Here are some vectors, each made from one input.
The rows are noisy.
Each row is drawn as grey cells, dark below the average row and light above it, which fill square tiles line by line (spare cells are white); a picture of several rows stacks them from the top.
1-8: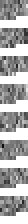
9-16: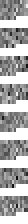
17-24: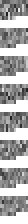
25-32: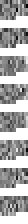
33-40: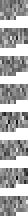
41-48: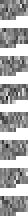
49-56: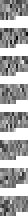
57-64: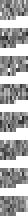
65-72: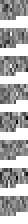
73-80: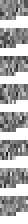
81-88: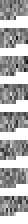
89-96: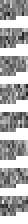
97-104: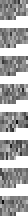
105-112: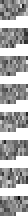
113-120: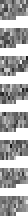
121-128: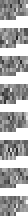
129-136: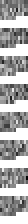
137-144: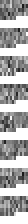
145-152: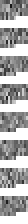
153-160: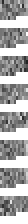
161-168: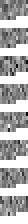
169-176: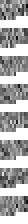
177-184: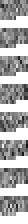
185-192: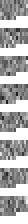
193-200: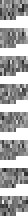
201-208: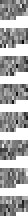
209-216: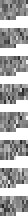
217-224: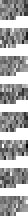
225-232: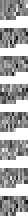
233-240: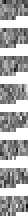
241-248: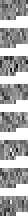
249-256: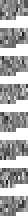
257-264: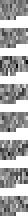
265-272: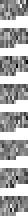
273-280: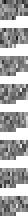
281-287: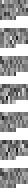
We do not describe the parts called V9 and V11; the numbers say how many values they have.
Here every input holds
either two labels (each one of 6), or a true/false value, a value of V9 and a value of V11.
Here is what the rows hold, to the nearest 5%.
About 35% of them hold two labels (each one of 6). The rest hold a true/false value, a value of V9 and a value of V11.
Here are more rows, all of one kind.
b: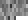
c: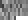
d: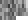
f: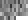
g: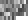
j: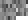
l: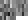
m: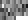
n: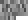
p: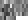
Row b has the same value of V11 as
c, f, m and n.
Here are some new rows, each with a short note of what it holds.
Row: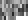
a true/false value, a value of V9 and a value of V11
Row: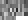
two labels (each one of 6)
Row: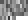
a true/false value, a value of V9 and a value of V11
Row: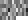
a true/false value, a value of V9 and a value of V11
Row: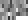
a true/false value, a value of V9 and a value of V11
